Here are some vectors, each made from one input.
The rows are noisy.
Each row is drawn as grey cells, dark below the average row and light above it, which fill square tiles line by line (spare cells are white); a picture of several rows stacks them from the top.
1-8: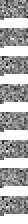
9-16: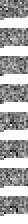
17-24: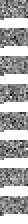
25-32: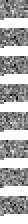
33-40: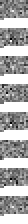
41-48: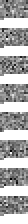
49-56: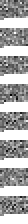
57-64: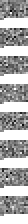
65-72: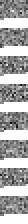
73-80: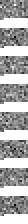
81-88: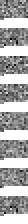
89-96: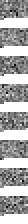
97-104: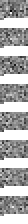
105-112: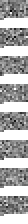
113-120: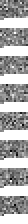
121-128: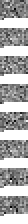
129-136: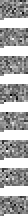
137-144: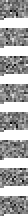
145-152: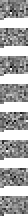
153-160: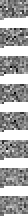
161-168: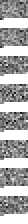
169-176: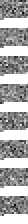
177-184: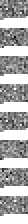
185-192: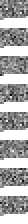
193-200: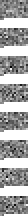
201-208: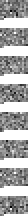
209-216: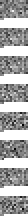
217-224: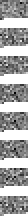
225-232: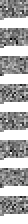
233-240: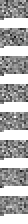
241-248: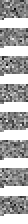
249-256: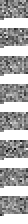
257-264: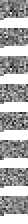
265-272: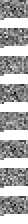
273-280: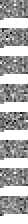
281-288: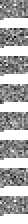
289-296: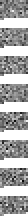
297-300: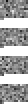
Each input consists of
either a node of a 10-node tree, or three true/false values.
